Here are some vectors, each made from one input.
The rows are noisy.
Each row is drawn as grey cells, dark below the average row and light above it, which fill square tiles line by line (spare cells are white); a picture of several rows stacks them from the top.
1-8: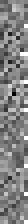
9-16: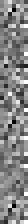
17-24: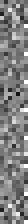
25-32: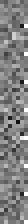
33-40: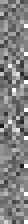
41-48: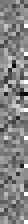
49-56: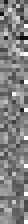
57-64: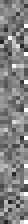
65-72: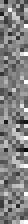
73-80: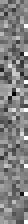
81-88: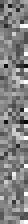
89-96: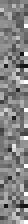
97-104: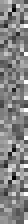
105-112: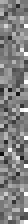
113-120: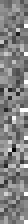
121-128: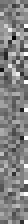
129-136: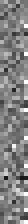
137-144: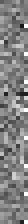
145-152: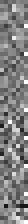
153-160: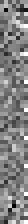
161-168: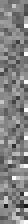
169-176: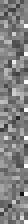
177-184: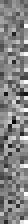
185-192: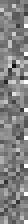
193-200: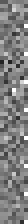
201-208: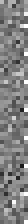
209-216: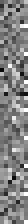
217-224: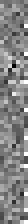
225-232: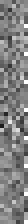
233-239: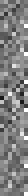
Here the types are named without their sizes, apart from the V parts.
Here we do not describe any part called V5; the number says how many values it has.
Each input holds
either a point on a circle and a true/false value, or a value of V5.
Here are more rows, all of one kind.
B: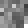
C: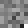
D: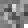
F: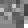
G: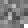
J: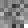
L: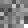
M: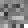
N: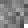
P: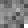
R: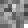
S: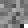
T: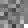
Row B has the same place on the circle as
D, F and R.
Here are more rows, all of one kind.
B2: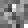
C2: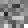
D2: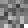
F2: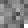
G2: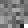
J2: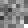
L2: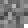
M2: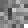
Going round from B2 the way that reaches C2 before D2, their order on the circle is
B2, F2, G2, M2, C2, D2, J2, L2.
